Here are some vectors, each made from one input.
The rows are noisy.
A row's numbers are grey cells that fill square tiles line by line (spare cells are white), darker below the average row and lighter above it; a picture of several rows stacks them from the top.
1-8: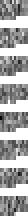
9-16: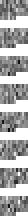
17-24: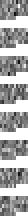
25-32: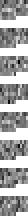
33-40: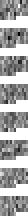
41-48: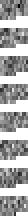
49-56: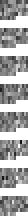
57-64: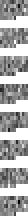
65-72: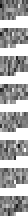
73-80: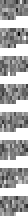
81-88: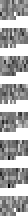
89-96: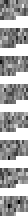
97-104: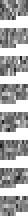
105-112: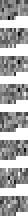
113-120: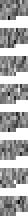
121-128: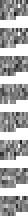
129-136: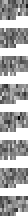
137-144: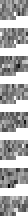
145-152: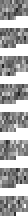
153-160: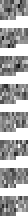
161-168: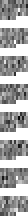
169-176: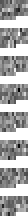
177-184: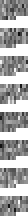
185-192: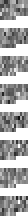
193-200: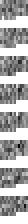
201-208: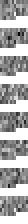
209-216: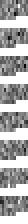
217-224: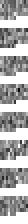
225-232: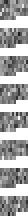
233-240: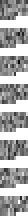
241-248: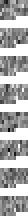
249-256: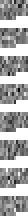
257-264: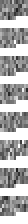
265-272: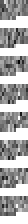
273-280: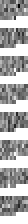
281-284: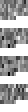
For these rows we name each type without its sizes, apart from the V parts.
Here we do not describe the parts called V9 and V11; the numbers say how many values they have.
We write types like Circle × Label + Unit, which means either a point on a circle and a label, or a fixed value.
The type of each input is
(Bool × V9 + Unit) × (Tree + Unit) × V11.
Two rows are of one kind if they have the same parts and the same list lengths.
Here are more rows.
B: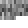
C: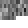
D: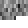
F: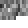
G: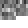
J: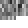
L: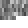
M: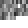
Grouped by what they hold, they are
B
C
D, J, L
F, G, M

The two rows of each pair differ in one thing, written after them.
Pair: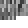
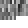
the value of V9
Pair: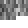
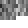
the true/false value
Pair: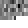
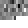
the true/false value
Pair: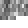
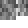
the value of V11
